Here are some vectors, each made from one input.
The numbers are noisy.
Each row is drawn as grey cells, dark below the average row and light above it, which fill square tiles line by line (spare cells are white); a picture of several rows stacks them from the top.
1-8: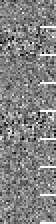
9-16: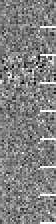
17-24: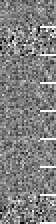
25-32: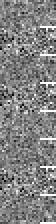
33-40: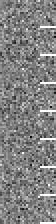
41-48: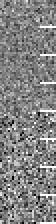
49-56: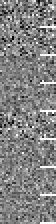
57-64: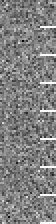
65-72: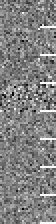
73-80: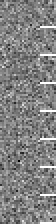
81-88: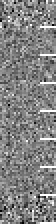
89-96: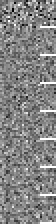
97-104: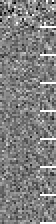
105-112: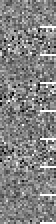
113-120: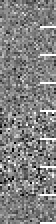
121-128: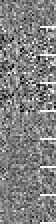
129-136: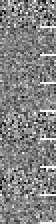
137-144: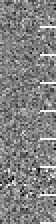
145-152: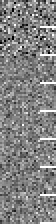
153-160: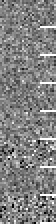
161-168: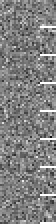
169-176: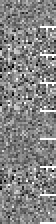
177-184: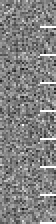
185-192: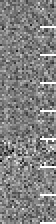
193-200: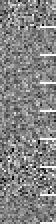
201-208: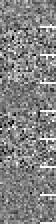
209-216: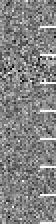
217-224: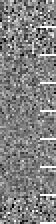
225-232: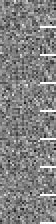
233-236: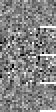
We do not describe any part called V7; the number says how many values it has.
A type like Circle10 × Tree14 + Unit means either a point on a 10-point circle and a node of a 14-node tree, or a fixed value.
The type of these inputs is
Bool × Line6 × List2(V7) + Line8 × Line8.
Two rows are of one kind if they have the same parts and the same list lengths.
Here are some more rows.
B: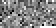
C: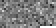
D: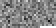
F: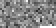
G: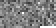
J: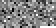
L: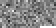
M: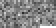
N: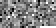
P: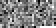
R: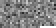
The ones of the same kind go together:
B, J, N, P
C, D, L, R
F, M
G

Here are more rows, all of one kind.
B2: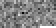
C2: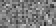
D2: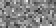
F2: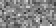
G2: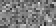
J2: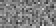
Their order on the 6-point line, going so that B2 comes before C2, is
D2, F2, J2, B2, C2, G2.
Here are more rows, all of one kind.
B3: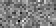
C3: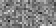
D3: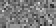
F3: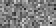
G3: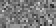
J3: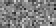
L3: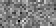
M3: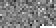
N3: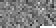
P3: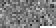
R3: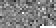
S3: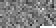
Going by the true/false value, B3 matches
C3, F3, J3 and L3.
